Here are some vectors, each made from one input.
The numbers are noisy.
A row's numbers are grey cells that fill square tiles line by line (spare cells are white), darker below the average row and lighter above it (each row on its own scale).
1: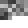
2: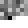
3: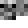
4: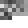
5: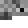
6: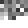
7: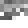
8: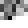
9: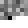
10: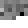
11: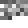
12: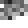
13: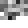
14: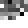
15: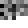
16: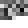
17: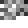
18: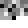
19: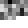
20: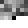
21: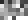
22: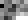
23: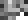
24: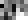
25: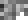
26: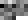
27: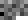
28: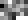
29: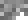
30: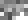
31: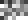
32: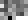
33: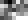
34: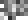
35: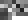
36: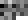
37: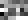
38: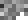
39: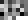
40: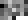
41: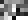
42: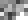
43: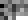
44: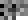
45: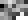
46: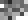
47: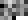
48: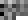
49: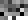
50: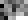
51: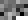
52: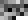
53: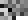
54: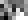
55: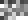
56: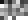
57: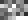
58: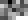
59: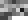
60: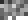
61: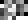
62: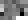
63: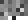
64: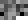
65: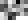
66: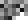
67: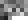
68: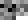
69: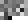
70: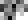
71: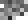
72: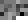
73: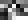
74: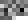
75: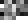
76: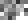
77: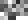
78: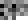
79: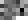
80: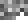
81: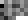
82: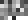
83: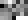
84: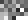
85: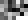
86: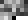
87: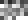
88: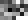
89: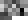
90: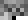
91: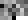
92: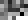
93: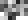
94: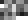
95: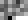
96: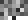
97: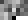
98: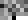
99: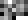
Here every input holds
a point on an 8-point line and three true/false values.
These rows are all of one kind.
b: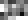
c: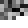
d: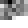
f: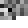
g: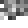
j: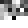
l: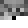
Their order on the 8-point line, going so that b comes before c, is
f, b, l, c, j, d, g.
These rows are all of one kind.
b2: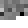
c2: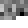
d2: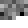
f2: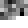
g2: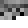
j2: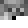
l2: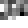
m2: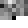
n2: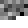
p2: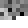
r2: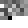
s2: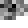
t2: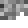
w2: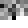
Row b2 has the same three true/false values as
d2, g2, n2 and r2.
